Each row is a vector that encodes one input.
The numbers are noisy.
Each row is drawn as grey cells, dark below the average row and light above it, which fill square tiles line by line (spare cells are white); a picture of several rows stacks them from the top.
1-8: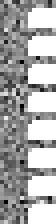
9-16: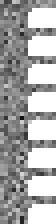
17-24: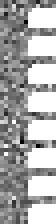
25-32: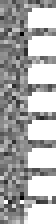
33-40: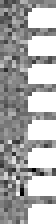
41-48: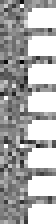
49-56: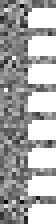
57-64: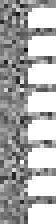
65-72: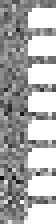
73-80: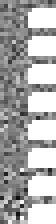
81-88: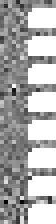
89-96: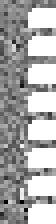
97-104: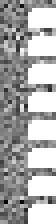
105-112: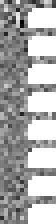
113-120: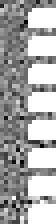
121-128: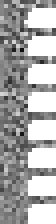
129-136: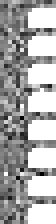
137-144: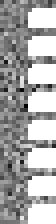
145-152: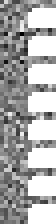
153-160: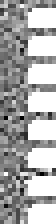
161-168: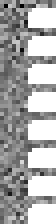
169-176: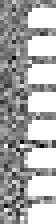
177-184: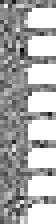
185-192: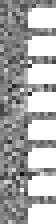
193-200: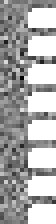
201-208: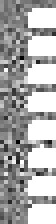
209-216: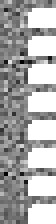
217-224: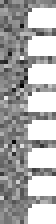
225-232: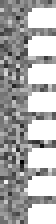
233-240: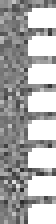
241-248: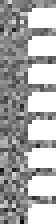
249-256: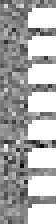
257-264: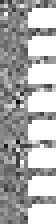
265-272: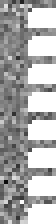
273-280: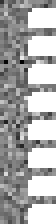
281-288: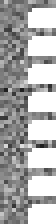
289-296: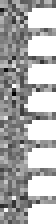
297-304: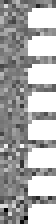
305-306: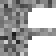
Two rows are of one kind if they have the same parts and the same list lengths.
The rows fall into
2 kinds.
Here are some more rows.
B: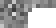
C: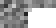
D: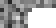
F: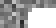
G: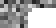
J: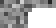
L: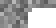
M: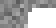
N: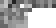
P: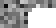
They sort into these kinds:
B, C, F, G, J, L, M, P
D, N

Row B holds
one of 8 labels and four true/false values.
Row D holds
two labels (each one of 8).
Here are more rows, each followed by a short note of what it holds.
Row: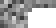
two labels (each one of 8)
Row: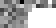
one of 8 labels and four true/false values
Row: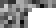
two labels (each one of 8)
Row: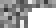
one of 8 labels and four true/false values
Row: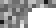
two labels (each one of 8)
